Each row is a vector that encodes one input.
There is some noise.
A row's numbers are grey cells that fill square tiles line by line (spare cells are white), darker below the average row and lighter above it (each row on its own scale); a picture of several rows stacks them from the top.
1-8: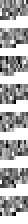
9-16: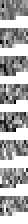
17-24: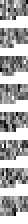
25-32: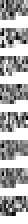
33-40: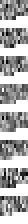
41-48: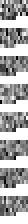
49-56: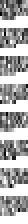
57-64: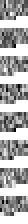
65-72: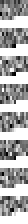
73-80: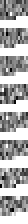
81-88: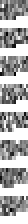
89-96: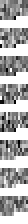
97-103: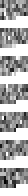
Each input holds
a true/false value, together with either one of 4 labels, or a point on a 7-point line.
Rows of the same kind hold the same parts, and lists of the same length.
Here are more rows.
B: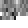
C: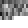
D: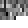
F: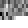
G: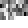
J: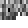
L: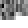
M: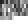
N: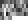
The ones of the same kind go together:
B, G, J, L
C, D, F, M, N

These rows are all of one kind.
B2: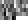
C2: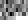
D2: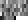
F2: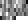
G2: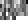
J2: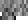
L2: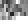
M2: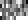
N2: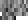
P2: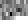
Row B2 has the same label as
F2, G2 and M2.
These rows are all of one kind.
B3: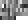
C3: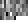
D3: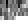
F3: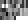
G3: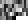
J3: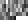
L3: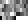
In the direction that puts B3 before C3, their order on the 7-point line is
B3, J3, L3, G3, D3, C3, F3.
